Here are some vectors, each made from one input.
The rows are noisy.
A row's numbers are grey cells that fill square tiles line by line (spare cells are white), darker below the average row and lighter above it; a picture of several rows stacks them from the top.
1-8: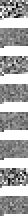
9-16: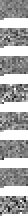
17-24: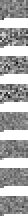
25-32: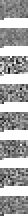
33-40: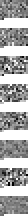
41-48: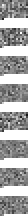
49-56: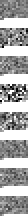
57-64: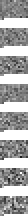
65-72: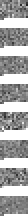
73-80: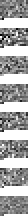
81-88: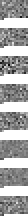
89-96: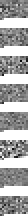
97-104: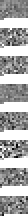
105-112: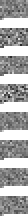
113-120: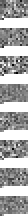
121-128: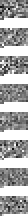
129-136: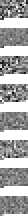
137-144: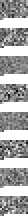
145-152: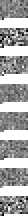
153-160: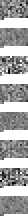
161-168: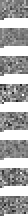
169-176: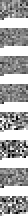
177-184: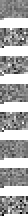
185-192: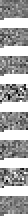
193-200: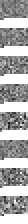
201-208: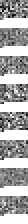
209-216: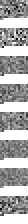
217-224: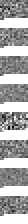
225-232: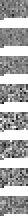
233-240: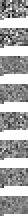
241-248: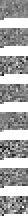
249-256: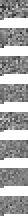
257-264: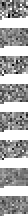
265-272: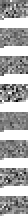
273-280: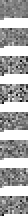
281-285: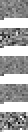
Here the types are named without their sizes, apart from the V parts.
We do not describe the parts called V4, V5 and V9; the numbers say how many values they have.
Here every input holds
either a point on each of three lines, four true/false values and a value of V4, or a value of V5 and a value of V9.
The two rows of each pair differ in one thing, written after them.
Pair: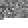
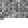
one of the four true/false values
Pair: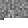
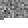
the value of V4
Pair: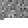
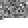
one of the four true/false values
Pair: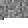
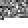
the place on one of the three lines
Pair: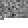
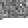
the place on one of the three lines
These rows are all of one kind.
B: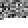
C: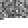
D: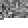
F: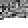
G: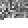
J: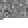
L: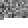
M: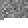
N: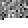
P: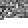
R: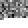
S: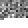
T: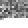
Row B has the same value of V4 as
F and S.
